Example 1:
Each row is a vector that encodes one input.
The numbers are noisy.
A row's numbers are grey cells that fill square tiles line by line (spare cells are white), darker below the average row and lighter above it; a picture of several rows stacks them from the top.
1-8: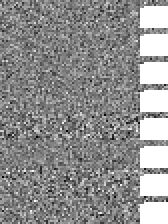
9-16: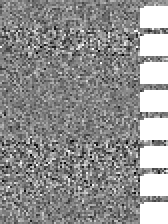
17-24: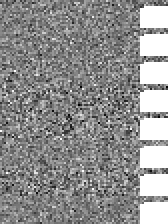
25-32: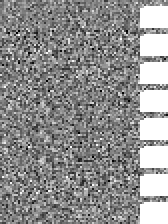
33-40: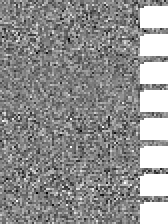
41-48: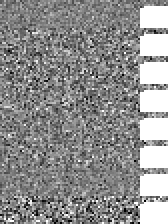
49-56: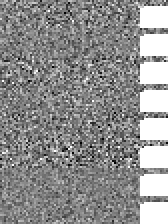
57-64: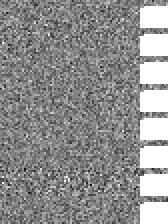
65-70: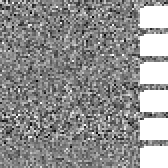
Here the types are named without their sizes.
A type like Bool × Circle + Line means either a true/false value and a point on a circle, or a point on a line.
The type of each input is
Label.
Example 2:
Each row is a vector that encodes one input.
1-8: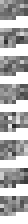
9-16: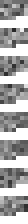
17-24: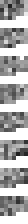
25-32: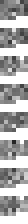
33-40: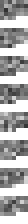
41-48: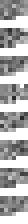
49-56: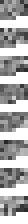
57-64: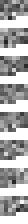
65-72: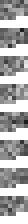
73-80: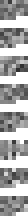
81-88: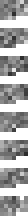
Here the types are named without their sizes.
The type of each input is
Line.
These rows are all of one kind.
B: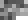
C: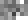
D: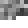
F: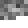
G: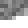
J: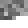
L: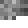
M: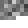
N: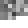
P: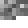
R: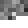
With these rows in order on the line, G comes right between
J and N.
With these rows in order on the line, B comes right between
F and J.
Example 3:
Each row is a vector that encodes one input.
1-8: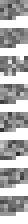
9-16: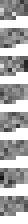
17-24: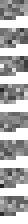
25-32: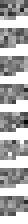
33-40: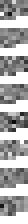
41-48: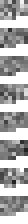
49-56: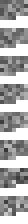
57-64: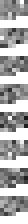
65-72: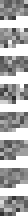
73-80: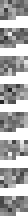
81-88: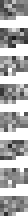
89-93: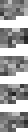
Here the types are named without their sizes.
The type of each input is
Line.
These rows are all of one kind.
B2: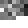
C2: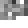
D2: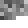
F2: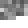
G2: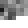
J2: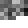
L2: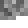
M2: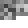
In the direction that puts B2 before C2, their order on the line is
J2, B2, L2, D2, G2, F2, M2, C2.
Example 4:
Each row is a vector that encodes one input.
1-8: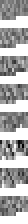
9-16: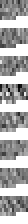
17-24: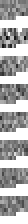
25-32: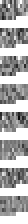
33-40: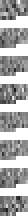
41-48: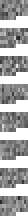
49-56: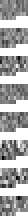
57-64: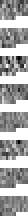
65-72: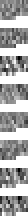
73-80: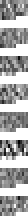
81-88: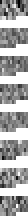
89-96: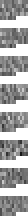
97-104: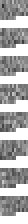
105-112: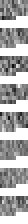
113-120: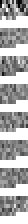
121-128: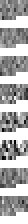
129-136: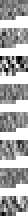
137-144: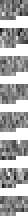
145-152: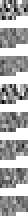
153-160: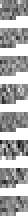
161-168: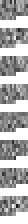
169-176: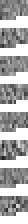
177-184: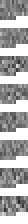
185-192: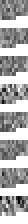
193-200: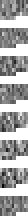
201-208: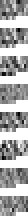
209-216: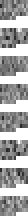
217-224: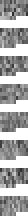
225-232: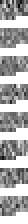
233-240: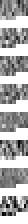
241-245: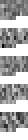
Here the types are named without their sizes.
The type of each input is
Bool × Bool × Bool × Bool × Bool.
